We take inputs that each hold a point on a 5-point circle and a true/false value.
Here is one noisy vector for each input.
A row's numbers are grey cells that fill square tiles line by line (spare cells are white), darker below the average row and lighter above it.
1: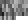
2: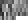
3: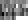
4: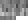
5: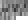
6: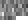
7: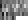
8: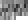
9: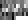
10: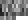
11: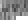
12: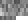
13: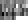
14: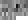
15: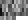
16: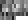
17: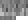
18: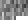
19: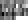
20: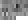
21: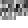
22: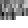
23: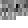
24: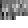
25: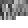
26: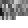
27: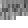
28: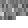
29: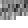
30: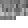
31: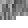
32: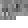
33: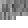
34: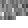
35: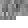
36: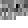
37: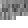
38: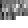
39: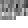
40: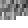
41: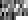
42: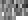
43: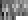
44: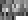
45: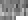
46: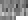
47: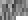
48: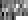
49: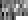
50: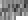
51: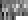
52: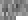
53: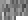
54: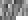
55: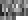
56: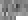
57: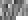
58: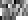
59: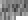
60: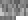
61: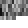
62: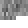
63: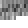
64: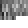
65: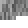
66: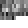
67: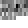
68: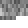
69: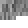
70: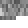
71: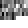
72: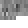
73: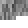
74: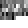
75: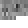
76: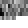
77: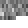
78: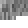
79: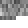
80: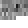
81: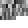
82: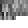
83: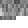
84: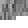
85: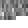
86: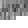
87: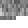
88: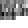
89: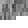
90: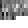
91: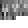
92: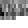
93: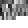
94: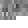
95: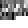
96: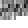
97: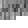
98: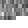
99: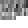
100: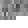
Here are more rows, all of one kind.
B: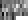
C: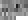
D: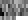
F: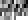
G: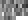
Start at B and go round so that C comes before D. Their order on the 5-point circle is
B, C, D, F, G.
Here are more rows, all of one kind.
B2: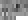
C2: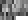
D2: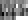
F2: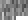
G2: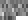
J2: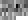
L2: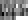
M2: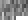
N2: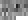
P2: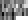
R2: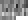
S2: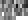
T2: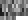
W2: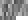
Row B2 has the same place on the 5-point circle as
J2, N2, P2 and W2.
